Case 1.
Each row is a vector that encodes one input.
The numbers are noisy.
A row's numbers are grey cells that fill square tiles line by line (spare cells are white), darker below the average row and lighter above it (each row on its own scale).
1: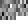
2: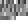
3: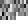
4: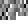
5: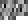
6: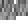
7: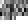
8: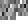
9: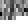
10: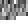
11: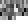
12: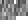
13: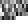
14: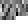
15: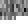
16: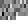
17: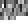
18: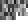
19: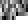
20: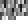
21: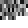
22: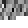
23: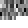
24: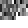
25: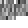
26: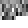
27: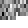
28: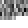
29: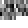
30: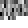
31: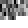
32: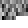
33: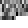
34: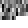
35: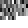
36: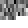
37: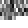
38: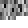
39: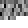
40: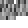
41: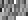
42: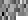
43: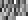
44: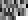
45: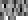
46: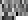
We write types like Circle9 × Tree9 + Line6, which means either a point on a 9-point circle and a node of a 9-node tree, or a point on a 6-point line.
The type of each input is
Label6.
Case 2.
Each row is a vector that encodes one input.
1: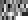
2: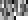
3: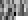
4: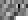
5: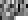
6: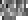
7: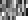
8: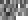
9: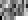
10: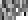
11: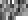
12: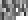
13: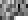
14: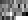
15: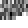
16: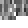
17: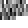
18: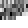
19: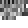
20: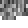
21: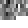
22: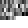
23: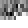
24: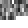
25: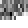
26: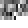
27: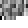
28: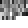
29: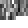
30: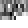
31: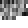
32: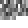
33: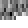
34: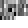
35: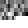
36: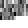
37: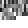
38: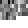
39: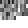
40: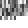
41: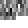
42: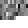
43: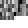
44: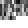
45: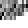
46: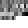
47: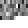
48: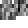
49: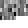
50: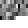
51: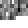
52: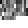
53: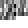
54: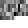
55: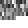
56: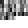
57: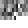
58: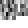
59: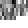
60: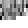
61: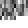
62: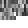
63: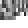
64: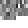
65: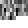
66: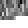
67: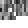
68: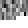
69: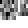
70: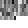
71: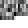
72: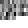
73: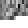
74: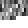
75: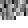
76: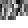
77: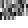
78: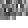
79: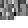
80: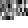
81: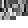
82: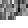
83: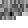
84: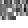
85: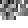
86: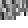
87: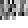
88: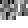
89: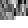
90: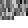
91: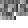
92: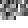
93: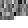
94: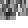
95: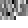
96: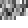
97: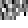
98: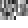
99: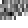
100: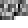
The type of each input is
Bool × Bool × Bool + Unit.
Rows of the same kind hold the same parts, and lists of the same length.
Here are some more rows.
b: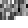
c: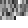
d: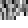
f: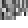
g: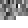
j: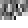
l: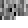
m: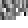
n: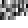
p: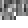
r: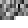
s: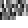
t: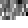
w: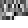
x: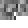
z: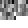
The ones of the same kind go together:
b, c, g, j, l, p, r, s, t, w, x, z
d, f, m, n

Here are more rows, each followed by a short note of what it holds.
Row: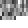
three true/false values
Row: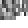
a fixed value
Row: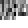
three true/false values
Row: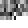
three true/false values
